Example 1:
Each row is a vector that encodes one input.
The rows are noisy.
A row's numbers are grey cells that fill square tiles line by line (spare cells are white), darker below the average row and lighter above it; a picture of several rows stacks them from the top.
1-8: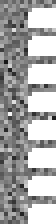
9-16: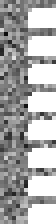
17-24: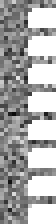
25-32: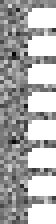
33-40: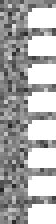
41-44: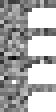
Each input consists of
one of 7 labels.
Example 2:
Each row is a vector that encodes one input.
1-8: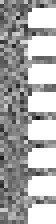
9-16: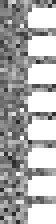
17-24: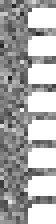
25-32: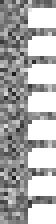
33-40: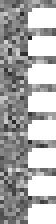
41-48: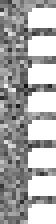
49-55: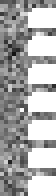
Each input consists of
a node of an 11-node tree.
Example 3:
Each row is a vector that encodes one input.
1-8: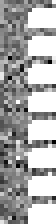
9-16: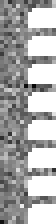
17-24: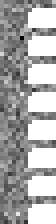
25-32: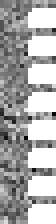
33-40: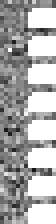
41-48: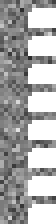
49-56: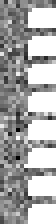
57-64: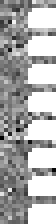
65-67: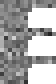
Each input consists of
three true/false values.
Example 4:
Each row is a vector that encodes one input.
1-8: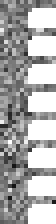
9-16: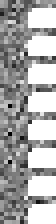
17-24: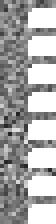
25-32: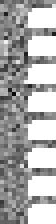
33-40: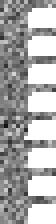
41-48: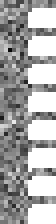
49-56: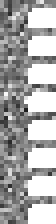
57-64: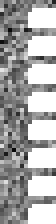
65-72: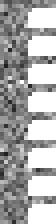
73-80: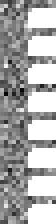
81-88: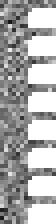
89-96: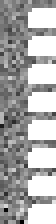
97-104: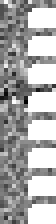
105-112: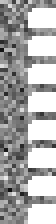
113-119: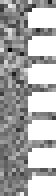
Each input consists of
a node of an 11-node tree.
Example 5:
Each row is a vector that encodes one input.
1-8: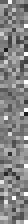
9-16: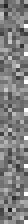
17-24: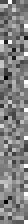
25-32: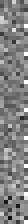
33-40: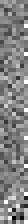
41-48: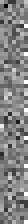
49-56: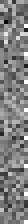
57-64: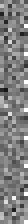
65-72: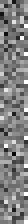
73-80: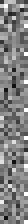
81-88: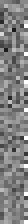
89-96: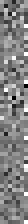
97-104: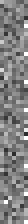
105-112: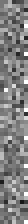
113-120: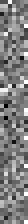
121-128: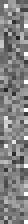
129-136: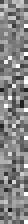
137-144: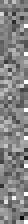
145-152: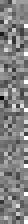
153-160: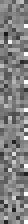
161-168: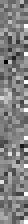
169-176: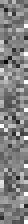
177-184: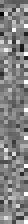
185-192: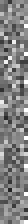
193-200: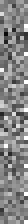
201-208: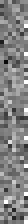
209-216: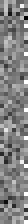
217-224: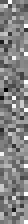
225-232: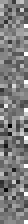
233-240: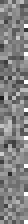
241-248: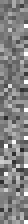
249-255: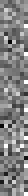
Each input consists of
a point on a 20-point circle.
